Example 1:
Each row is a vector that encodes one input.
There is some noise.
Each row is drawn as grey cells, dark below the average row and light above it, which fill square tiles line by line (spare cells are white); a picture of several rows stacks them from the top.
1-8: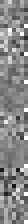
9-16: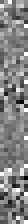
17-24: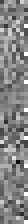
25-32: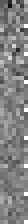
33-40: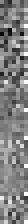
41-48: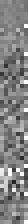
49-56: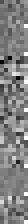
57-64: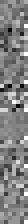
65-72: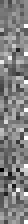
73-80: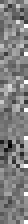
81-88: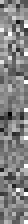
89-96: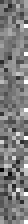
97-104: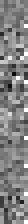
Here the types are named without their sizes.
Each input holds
a list of points on a line.
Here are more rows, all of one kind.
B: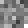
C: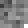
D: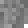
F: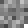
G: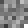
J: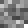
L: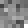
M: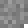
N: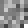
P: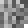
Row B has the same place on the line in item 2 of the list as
D, M and P.
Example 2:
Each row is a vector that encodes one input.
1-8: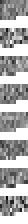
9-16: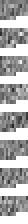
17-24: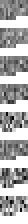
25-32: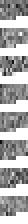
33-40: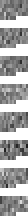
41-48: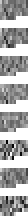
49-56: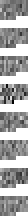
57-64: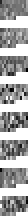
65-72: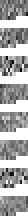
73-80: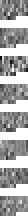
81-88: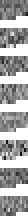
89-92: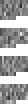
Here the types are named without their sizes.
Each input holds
either a label, or four true/false values.
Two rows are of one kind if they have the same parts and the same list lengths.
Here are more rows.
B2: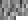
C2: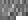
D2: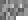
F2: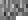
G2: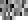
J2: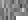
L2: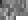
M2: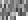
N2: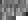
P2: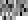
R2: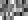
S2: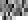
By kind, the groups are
B2, C2, D2, F2, J2, L2, M2, N2
G2, P2, R2, S2

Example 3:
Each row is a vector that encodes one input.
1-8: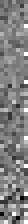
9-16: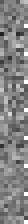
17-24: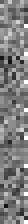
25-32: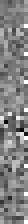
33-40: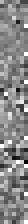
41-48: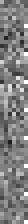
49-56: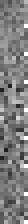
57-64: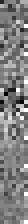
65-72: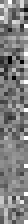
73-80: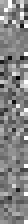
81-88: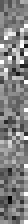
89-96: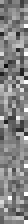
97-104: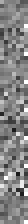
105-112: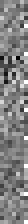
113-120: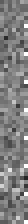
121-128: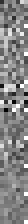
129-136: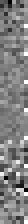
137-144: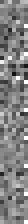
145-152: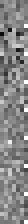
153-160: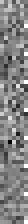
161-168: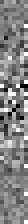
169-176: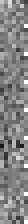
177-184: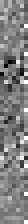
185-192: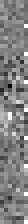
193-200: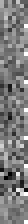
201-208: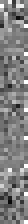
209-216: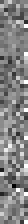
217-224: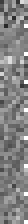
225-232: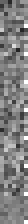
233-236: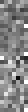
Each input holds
either a point on a 9-point line, or a point on a 10-point line.
